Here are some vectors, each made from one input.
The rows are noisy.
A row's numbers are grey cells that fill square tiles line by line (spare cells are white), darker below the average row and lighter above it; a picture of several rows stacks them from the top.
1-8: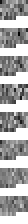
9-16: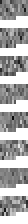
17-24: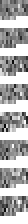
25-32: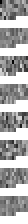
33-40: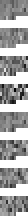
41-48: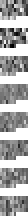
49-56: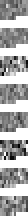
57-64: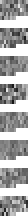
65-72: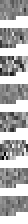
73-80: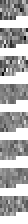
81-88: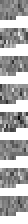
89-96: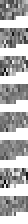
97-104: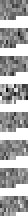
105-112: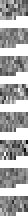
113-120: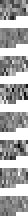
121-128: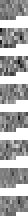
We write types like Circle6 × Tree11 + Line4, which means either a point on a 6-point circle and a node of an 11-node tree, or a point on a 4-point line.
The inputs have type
Bool × (Label5 + Label8 × Tree8) + Unit.
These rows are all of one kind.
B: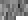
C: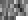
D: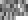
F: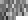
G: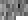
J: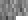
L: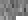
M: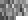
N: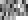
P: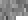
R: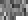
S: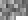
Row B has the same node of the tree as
C, F, L and R.
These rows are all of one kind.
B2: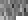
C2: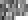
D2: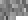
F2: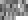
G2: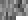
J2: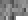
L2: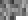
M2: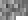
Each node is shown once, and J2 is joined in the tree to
F2 and L2.
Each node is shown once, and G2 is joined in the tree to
C2.
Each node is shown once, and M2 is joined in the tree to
C2, D2 and F2.
